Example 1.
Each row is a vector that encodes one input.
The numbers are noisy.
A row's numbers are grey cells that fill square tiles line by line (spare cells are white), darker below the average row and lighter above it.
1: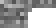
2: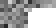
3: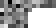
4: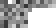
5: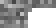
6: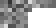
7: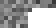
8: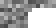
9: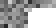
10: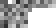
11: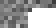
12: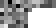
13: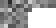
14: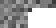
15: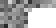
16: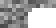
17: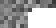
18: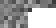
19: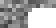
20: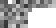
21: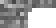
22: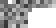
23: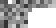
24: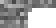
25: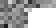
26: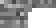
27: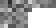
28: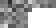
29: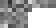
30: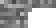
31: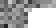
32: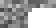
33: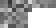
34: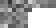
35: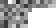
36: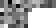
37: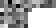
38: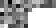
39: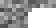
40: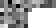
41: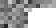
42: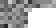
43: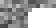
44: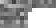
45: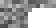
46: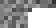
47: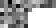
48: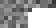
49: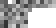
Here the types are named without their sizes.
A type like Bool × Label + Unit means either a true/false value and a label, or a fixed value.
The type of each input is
Line.
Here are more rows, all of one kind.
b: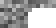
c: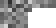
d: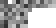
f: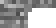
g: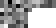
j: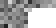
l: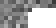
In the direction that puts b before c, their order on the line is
d, j, b, f, l, c, g.
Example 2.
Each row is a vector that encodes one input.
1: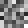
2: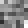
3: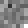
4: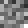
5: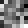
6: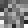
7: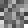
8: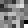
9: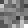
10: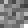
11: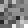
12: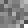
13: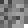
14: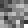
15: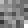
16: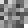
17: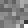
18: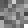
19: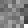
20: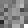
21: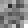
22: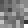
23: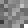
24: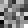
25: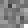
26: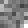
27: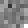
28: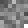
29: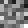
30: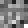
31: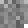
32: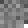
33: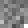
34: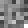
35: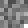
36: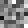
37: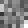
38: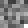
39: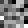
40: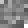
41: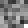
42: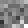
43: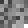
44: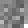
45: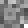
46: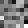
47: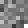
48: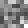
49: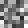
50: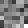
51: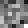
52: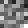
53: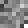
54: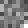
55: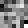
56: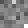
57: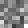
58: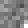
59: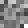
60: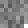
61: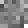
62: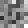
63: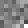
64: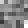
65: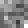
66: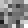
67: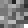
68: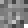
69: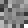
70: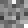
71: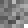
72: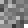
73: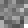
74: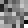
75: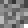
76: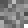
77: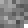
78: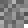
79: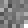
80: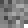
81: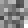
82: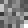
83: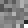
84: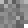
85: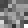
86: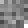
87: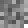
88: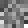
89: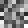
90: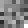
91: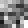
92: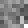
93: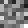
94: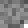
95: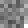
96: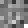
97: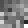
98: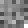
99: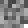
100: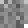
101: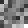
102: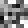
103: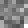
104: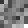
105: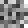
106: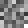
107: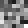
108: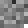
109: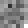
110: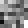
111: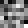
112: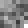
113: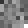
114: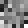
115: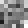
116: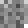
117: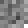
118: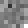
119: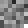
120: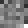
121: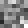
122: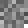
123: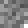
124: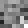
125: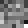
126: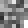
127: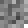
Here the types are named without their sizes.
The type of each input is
Bool × Bool × Bool × Bool.
